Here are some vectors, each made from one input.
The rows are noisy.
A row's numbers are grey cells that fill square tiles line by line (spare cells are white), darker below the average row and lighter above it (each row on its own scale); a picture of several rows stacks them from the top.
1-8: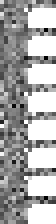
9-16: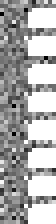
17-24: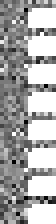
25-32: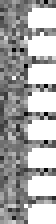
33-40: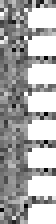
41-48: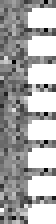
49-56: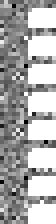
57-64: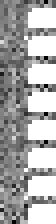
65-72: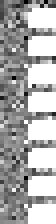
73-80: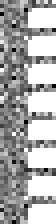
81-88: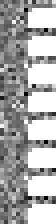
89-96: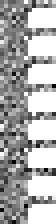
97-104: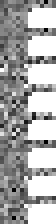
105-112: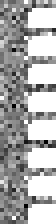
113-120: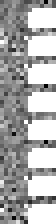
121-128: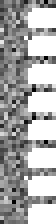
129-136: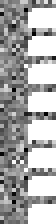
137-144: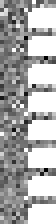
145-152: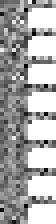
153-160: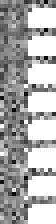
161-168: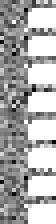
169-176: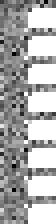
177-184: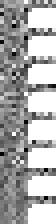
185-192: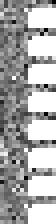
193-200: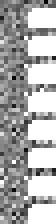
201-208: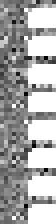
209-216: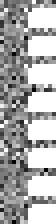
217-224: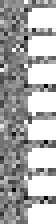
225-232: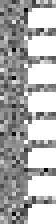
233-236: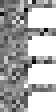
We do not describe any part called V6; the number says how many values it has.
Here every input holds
either a point on an 8-point line, or a list of up to two items, each one of 5 labels and a value of V6.
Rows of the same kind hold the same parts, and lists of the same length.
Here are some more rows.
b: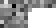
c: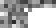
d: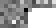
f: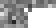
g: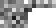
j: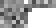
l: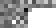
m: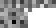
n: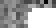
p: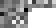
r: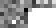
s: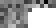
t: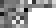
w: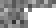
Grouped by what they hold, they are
b
c, f, m, w
d, g, j, l, p, r, t
n, s

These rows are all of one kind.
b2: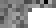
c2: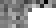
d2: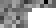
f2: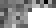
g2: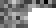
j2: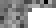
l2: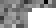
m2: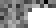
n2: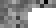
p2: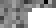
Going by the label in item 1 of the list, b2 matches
d2, j2, l2 and p2.
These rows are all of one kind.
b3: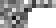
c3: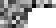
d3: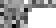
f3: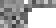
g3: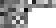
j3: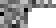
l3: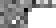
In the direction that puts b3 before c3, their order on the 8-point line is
g3, l3, j3, d3, f3, b3, c3.
